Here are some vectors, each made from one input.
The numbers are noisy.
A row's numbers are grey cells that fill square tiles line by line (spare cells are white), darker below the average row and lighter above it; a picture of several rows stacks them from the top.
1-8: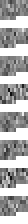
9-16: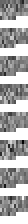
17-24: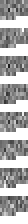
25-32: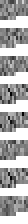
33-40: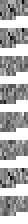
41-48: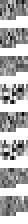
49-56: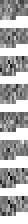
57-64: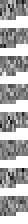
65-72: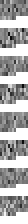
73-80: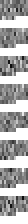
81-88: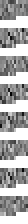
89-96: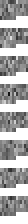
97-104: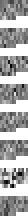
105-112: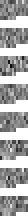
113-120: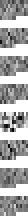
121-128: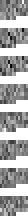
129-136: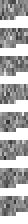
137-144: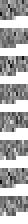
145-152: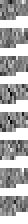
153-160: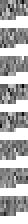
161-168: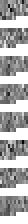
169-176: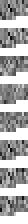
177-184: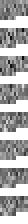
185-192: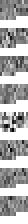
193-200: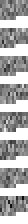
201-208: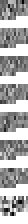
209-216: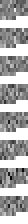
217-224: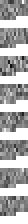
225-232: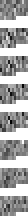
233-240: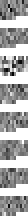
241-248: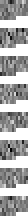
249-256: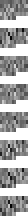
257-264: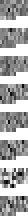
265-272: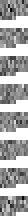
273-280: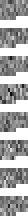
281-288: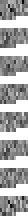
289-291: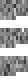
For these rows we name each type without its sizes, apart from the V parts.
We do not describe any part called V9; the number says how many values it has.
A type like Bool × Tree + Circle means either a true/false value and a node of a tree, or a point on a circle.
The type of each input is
List(Bool × V9).
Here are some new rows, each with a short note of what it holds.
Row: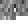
a list of three items
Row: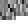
a list of one item
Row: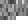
a list of two items
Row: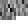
a list of one item
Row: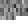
a list of three items
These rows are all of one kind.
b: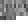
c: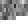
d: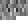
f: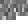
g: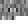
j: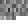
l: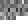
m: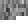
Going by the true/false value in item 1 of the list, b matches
c and m.
